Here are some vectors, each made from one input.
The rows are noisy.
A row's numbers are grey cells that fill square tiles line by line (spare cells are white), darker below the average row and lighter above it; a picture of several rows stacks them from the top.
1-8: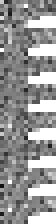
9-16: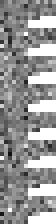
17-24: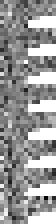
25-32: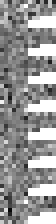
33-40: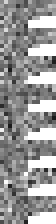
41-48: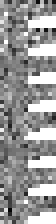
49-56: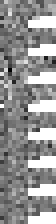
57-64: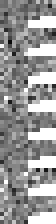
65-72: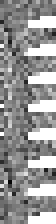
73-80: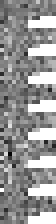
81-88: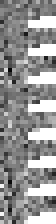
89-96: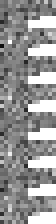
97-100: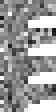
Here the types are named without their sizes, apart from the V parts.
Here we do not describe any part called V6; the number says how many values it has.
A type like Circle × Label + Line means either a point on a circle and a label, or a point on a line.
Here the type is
Bool × (Tree + V6).
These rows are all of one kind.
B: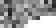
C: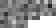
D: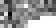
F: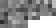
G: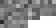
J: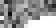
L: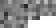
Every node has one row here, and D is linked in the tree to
G.
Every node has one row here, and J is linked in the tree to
C, G and L.
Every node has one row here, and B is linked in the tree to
L.
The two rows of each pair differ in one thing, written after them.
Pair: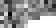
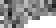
the node of the tree
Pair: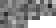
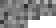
the node of the tree
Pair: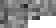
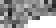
the true/false value
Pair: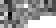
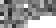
the node of the tree
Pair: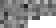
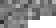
the node of the tree
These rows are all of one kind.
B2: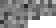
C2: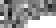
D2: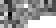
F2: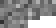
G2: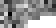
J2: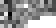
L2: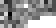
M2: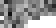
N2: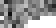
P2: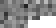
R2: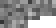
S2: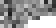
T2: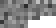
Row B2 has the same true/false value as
F2, P2, R2 and T2.
